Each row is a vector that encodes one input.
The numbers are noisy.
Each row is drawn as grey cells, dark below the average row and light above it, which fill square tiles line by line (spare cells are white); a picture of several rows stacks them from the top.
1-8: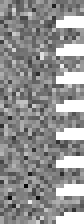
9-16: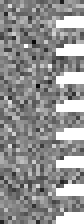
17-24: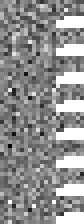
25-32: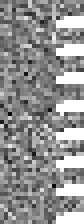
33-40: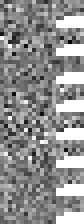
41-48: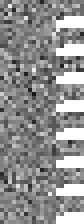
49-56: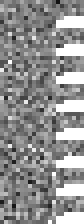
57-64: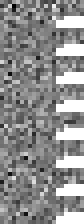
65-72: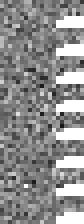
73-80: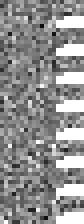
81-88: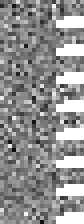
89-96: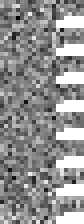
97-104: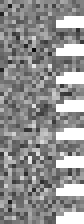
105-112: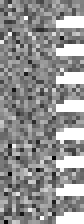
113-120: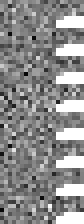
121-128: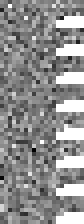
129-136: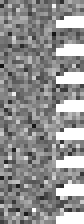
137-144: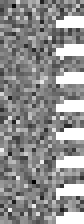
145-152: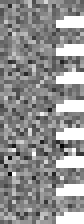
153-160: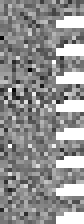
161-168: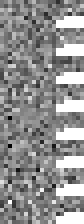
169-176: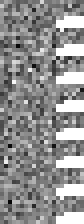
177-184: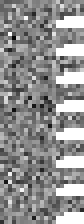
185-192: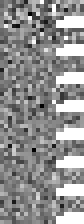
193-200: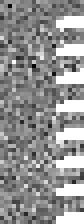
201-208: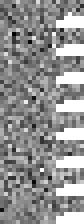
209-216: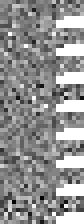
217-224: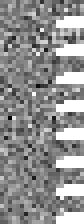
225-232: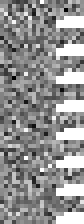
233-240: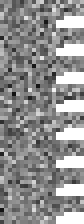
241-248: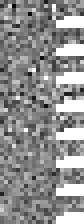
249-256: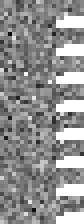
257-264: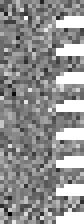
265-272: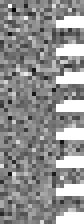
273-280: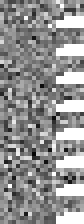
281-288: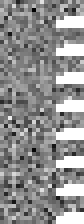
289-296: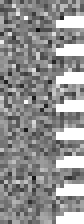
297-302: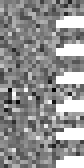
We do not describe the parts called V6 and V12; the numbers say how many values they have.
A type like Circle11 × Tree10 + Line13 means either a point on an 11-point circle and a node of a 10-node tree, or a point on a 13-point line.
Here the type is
(Line8 × (Tree10 + Unit) + Line11 × V6 × V12) × Tree10 × Tree10.
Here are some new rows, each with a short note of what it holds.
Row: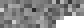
a point on an 8-point line and a node of each of three 10-node trees
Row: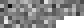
a point on an 8-point line and a node of each of two 10-node trees
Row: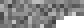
a point on an 8-point line and a node of each of two 10-node trees
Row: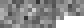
a point on an 8-point line and a node of each of two 10-node trees
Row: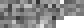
a point on an 8-point line and a node of each of two 10-node trees
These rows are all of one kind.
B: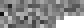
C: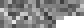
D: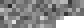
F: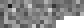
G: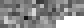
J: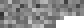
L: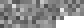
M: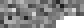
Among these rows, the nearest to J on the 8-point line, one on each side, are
B and C.
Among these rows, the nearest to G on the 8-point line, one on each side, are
B and L.
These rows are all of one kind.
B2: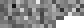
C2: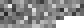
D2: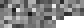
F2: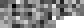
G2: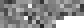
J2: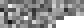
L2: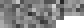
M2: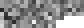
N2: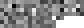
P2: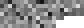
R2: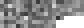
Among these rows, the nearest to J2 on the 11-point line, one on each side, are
G2 and N2.
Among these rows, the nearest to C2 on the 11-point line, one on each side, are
B2 and D2.
